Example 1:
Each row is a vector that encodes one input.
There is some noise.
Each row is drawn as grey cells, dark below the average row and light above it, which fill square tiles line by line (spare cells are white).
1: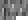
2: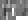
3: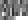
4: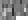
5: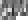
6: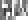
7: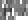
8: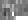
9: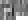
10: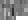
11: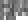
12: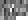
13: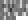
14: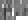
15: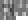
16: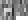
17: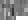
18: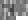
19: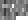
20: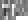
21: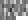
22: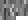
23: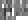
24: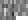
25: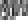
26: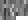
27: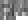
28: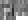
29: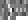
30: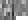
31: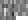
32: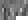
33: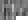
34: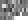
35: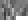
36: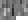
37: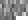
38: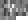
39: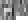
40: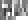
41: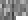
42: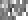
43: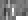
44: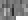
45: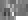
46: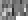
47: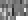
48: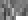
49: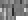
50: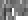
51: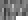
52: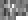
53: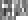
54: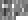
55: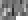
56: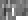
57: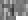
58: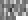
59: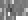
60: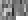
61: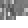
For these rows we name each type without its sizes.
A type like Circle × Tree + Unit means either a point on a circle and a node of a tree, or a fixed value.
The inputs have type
Bool × Bool × Bool + Tree + Unit.
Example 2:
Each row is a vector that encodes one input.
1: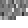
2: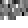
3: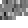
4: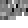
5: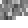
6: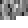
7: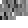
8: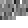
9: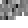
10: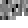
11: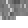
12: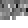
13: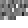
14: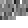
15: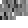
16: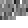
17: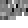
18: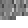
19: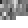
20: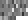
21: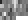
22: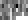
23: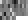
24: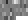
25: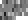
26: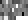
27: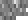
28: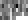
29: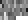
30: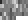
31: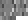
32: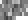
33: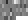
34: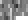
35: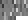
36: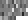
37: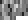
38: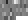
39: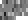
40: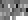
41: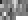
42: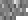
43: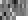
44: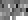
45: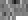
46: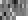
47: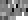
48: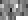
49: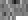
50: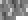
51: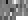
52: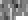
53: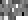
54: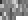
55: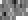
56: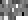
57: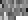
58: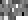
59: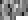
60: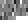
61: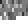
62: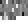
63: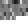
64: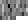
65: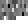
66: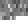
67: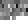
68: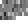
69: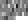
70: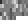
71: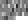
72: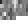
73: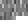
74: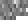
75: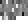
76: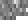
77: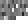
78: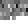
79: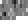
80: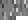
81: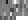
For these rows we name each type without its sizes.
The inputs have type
Bool × Bool × Bool × Line.
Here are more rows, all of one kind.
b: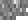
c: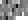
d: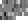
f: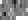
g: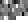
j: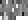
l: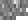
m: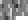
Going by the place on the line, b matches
j and l.
